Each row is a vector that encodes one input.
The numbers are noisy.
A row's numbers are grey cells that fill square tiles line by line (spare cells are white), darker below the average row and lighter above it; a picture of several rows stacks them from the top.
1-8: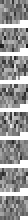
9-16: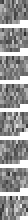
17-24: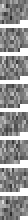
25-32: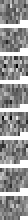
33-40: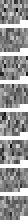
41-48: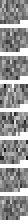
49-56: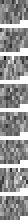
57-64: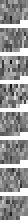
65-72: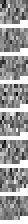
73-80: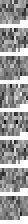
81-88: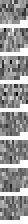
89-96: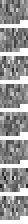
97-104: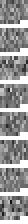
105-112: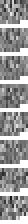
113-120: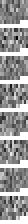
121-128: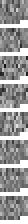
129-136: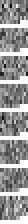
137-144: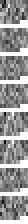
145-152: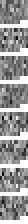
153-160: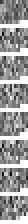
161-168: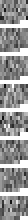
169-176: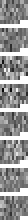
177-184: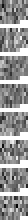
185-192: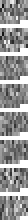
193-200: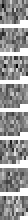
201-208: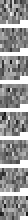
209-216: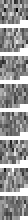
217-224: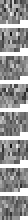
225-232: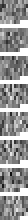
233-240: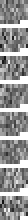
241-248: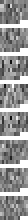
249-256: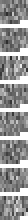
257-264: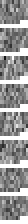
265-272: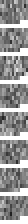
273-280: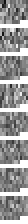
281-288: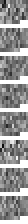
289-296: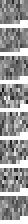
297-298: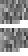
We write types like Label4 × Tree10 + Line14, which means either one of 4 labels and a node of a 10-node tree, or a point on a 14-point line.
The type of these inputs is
Circle18 + List2(Line3 × Line5).
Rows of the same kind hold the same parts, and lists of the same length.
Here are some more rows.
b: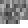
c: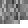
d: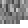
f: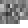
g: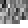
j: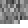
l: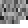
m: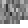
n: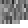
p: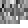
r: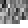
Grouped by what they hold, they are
b, f, n
c, d, j, m
g, r
l, p

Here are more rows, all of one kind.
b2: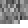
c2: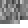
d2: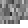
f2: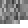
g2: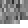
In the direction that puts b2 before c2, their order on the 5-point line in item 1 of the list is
d2, b2, g2, c2, f2.
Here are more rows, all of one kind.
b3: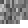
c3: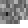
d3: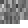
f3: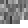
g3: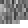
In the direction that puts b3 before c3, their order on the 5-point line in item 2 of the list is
f3, b3, d3, g3, c3.
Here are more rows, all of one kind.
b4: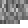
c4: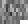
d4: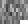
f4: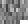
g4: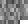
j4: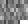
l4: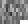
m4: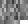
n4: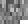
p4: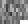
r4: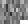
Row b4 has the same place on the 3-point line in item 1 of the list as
g4 and j4.
